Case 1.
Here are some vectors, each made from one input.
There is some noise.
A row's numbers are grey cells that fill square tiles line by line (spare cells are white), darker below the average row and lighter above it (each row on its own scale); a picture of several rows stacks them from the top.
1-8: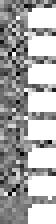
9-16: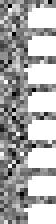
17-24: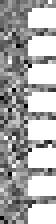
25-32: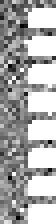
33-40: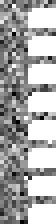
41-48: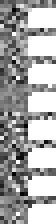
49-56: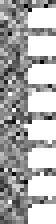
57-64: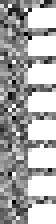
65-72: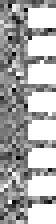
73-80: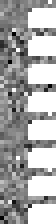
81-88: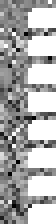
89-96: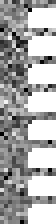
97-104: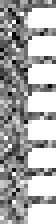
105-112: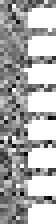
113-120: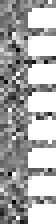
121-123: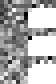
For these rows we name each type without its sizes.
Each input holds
a label.
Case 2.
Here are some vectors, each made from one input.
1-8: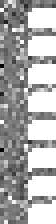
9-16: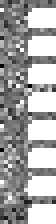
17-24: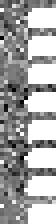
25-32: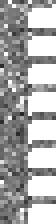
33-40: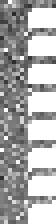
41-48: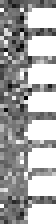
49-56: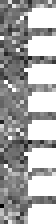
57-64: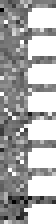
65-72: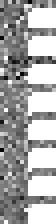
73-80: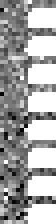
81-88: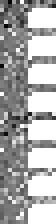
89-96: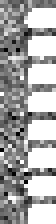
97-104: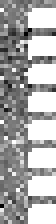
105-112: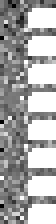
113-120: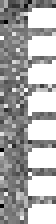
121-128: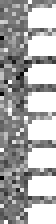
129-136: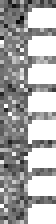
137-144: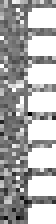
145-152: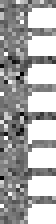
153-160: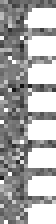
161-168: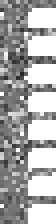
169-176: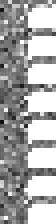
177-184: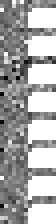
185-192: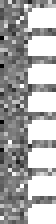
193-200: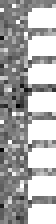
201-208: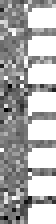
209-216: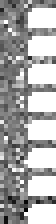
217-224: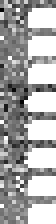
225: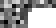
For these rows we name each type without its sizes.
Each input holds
a label.
